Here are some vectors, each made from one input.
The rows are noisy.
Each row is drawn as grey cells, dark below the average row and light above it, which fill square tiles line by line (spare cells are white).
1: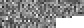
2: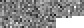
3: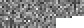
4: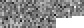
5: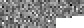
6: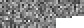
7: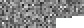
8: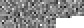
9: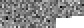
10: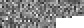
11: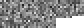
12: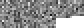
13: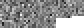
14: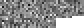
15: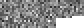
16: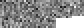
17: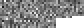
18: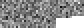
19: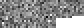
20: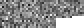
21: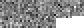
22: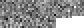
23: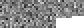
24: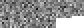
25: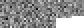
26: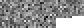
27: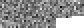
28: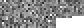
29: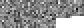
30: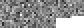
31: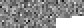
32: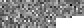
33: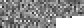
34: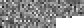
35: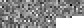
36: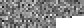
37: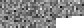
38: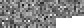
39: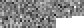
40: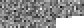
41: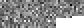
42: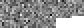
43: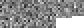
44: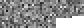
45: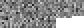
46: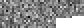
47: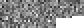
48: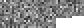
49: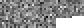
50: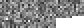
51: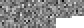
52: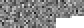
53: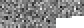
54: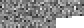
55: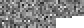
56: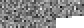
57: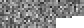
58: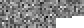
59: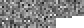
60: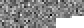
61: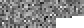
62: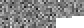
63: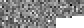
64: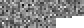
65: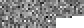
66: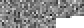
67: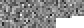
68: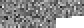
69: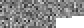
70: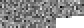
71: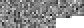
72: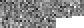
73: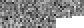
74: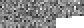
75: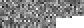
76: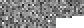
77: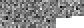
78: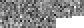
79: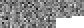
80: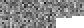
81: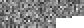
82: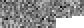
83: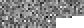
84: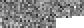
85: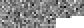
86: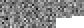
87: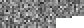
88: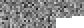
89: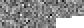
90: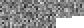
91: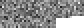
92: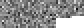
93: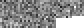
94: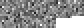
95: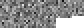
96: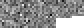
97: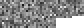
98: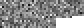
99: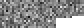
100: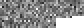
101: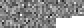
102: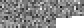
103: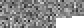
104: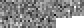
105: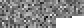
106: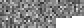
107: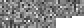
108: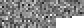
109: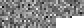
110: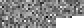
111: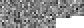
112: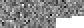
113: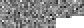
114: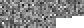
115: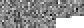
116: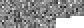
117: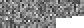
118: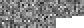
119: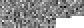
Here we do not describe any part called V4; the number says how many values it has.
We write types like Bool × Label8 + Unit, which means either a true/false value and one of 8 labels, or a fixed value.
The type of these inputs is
Bool × Bool × Bool × V4 + Circle5 × Circle5 × (Circle5 + Unit).
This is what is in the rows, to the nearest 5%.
About 55% of them hold a point on each of two 5-point circles, together with either a point on a 5-point circle, or a fixed value. The rest hold three true/false values and a value of V4.
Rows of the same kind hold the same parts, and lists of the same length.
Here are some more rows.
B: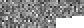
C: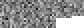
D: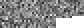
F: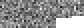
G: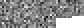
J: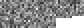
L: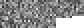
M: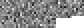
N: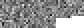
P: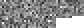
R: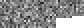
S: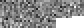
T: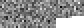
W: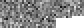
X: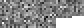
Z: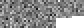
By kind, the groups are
B, D, G, J, L, P, R, X
C, M, N, S, T, W
F, Z

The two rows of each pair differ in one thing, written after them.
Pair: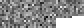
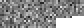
one of the three true/false values
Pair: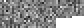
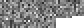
one of the three true/false values
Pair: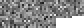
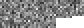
one of the three true/false values
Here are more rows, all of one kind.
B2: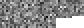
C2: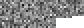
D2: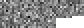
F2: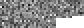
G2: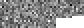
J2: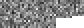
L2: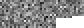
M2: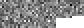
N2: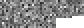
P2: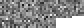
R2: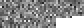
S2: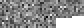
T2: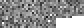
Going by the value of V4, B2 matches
P2 and S2.
